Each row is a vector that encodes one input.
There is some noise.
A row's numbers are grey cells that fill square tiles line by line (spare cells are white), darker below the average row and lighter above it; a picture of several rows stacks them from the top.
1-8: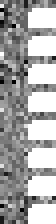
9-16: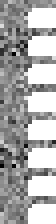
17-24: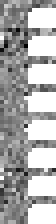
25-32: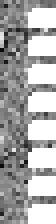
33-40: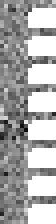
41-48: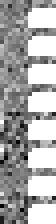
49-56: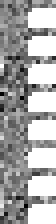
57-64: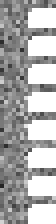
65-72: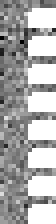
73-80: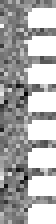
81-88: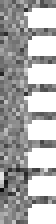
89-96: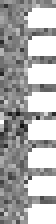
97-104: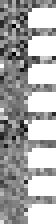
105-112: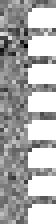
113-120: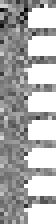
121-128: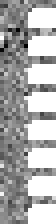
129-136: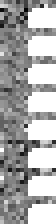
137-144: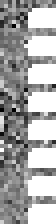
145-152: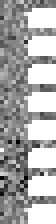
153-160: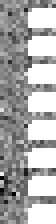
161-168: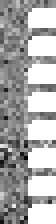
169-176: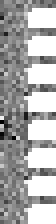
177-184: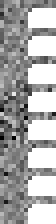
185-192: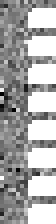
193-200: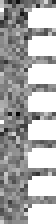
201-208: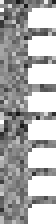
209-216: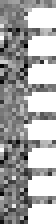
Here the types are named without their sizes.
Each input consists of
either a label and a true/false value, or a list of points on a circle.
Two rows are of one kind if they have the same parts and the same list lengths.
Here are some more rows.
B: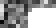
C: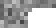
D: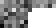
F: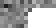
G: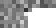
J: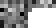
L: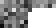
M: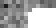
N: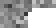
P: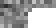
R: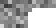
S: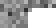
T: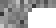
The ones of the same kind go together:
B, J
C, S, T
D, L
F, N, P, R
G, M

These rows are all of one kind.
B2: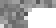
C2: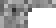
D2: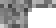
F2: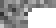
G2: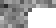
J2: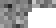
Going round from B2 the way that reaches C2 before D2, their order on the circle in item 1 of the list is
B2, F2, C2, D2, J2, G2.
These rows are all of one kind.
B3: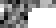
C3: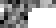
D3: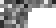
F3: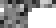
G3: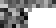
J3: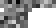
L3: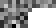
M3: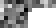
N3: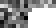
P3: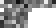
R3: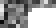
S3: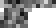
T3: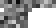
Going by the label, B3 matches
C3 and N3.
